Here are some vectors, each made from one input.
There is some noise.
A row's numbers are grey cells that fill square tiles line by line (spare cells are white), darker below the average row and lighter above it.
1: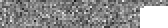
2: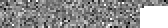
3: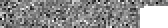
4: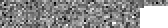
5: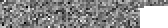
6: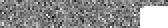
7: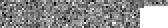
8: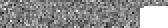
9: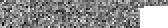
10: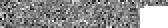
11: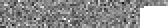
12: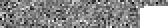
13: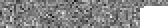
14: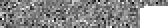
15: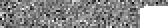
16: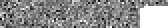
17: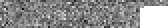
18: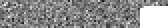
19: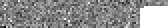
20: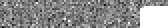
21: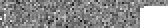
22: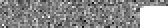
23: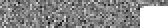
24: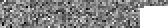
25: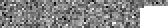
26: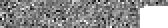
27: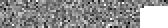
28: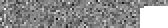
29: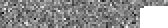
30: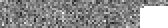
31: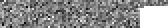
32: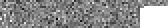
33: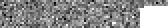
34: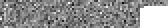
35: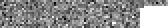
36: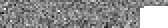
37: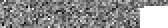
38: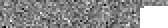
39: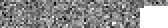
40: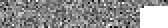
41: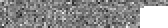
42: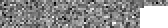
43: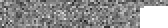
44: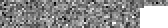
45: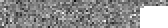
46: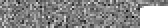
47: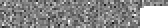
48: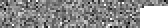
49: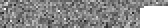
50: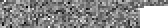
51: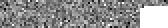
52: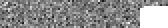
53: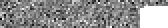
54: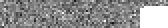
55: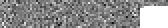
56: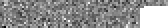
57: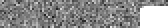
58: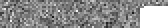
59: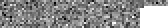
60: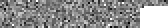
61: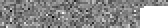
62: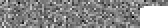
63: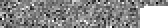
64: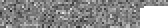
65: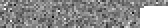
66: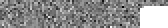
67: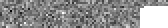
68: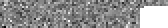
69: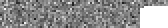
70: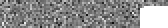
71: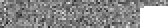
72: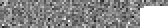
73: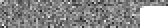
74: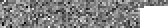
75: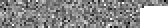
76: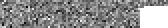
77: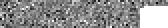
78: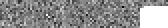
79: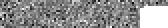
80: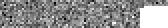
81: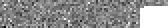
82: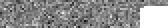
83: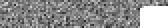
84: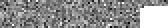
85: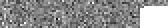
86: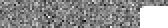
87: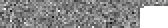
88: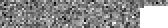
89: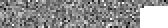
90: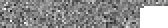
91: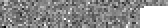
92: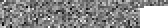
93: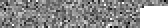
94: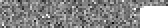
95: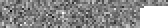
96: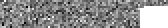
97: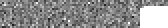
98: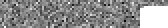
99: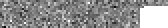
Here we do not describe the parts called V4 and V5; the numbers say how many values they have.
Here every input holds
either a point on each of two 3-point lines, a true/false value and a value of V5, or a value of V4.
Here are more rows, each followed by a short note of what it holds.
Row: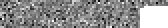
a value of V4
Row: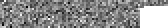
a value of V4
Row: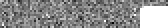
a point on each of two 3-point lines, a true/false value and a value of V5
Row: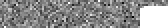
a point on each of two 3-point lines, a true/false value and a value of V5
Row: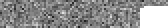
a point on each of two 3-point lines, a true/false value and a value of V5
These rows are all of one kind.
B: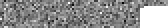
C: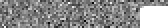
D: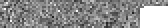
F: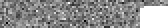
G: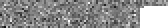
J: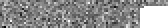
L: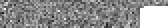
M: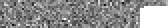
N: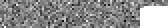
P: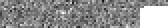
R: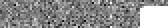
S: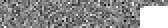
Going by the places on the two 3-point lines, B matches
C, F, M and R.
